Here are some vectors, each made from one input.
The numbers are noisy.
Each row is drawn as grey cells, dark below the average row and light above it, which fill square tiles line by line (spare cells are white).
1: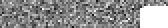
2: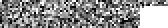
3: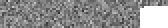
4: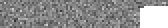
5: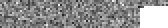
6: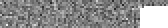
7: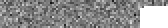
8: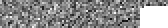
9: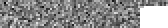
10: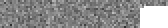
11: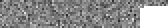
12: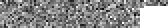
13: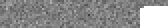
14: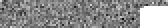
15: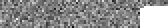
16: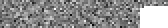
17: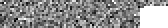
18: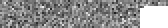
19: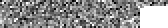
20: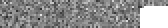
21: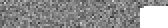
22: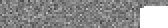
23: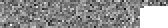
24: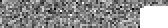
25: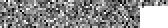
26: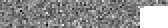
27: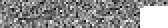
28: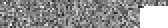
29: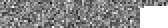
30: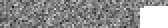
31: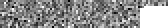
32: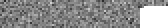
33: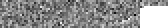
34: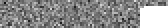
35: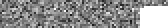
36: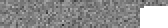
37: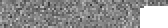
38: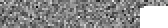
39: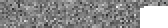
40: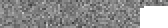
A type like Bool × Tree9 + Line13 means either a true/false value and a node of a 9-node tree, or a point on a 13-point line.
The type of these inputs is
Bool × Label5.
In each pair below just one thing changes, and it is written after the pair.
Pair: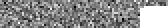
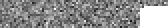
the true/false value
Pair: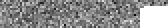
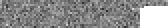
the label
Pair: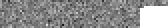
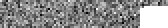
the label
